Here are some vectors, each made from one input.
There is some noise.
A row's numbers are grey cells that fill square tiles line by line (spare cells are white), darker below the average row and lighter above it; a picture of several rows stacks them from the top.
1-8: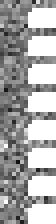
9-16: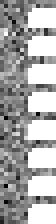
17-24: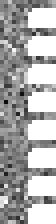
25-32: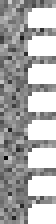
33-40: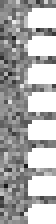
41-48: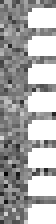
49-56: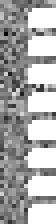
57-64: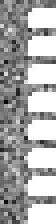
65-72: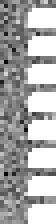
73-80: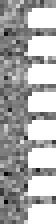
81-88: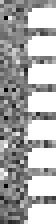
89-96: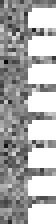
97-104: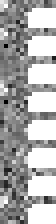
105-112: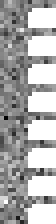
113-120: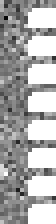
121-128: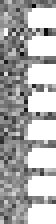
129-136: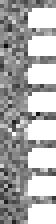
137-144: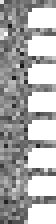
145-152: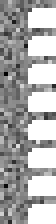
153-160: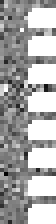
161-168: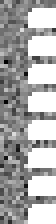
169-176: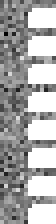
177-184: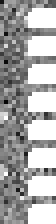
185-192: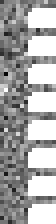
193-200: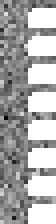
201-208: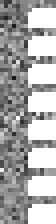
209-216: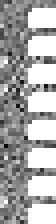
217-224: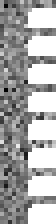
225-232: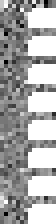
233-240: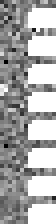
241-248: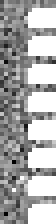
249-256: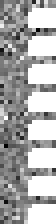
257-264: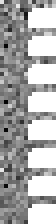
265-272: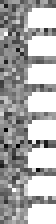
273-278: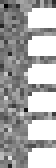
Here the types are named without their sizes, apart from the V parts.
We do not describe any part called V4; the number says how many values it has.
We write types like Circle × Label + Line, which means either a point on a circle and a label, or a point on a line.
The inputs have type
List(Line + V4) × Tree.
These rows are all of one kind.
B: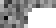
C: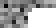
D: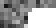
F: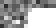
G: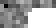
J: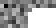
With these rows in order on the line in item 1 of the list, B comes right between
D and F.
